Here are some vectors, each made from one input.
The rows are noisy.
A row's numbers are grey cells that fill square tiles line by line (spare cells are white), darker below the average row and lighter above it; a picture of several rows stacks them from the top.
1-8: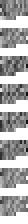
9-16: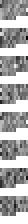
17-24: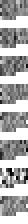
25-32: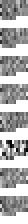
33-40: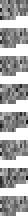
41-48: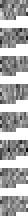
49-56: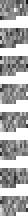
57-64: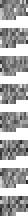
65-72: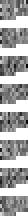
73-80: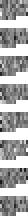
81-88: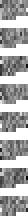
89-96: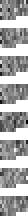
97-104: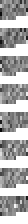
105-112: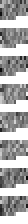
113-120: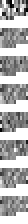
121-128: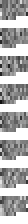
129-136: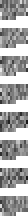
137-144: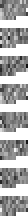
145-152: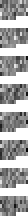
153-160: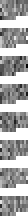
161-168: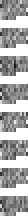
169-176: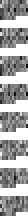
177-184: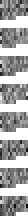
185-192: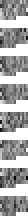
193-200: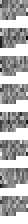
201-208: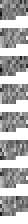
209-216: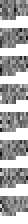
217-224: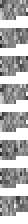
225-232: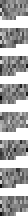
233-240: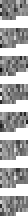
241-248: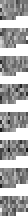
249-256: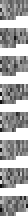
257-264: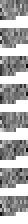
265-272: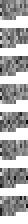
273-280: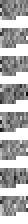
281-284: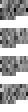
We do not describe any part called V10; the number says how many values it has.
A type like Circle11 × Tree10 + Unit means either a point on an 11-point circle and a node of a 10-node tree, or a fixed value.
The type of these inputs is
List2(Bool × V10).
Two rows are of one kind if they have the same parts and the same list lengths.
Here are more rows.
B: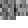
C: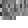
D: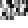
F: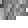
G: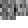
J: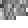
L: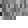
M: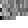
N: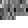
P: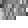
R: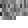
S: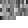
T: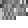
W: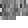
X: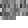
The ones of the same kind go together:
B, C, F, G, J, L, P, R, T, W, X
D
M, N, S

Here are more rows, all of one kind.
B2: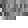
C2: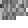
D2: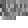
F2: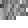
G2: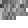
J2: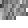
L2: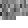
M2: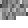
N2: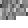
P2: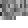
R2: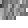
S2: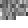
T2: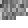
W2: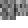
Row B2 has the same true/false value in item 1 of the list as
D2, L2, P2 and W2.
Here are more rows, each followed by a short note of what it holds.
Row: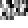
the empty list
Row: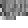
a list of one item
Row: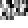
the empty list
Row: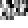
the empty list
